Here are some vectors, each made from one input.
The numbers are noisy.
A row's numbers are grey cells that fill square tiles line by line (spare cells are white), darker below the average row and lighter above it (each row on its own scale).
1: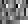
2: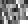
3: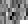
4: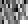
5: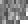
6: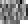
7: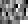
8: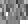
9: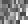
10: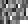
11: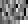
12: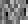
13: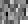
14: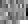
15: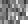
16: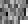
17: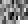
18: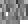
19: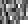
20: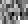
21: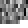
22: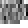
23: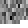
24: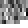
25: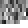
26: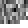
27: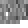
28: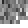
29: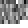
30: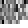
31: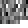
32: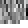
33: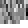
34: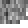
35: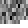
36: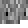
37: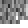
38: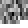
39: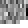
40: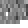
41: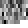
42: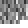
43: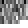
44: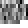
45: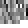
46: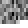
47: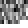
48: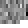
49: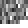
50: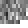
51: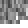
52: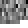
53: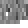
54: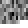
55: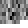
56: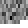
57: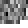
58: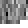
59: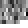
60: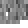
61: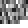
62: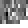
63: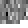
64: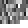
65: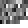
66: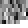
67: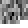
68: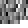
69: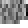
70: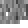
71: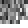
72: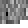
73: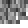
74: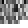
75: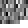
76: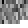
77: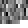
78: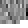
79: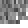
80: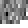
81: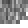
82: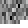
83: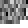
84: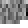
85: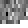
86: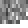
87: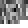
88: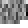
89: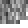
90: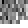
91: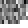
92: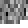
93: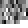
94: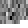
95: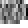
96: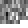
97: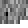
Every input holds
a true/false value, together with either one of 6 labels, or a point on a 6-point line.
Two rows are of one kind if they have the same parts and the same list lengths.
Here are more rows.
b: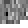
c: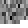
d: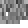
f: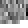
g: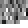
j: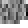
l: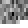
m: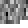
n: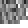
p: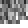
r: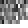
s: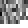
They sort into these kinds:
b, m, n, p, r, s
c, d, f, g, j, l

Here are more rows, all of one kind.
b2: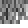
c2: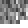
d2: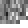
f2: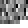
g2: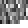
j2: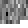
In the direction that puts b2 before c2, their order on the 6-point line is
b2, c2, d2, g2, j2, f2.
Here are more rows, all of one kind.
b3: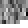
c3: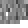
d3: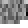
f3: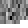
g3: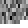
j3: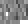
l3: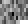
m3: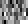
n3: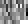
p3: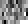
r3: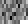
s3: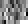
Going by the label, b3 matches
m3, p3 and s3.
